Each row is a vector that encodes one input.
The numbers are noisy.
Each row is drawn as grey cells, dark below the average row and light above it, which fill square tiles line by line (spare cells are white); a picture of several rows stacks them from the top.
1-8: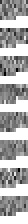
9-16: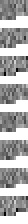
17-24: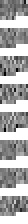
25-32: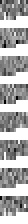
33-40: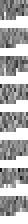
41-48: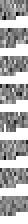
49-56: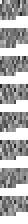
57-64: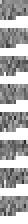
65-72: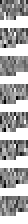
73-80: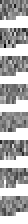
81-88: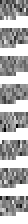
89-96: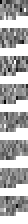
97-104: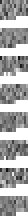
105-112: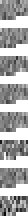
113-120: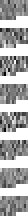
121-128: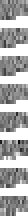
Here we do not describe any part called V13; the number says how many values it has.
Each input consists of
a point on a 4-point line, together with either three true/false values, or a value of V13.
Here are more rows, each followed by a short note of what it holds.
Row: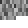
a point on a 4-point line and three true/false values
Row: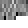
a point on a 4-point line and three true/false values
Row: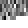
a point on a 4-point line and a value of V13
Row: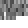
a point on a 4-point line and a value of V13
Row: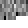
a point on a 4-point line and three true/false values
